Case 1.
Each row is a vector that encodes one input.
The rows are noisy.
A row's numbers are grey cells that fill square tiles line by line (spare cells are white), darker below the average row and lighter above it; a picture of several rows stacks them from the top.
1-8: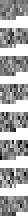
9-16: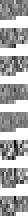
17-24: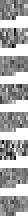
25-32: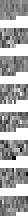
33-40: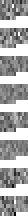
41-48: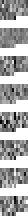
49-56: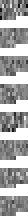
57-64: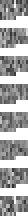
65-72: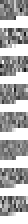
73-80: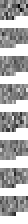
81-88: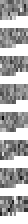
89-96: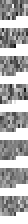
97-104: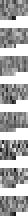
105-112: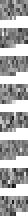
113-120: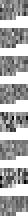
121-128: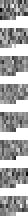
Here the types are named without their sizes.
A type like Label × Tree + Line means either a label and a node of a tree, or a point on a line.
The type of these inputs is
Label × (Label × Label + Unit).
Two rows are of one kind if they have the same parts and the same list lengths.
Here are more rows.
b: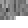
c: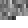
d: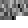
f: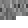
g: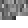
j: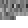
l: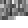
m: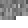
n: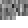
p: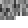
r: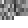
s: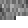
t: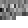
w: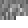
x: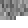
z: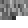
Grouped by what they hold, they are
b, c, d, f, j, l, n, p, w, z
g, m, r, s, t, x

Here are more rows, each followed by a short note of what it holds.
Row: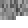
a label
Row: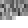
a label
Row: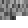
a label
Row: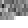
three labels
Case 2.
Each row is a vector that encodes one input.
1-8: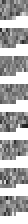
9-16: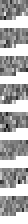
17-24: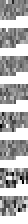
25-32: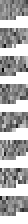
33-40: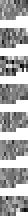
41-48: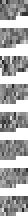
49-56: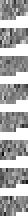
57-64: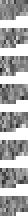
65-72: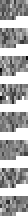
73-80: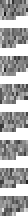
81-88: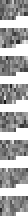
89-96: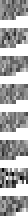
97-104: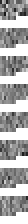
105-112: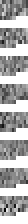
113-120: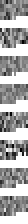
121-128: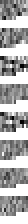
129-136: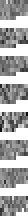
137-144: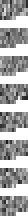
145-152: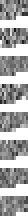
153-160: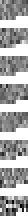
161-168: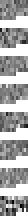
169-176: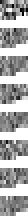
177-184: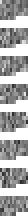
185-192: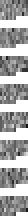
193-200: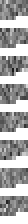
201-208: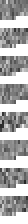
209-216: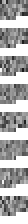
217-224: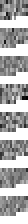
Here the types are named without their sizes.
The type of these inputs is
List(Line).
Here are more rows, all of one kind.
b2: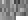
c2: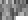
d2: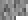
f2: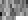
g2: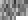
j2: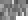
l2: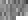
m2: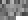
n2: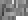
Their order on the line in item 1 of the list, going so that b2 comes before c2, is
n2, m2, b2, d2, j2, g2, l2, c2, f2.
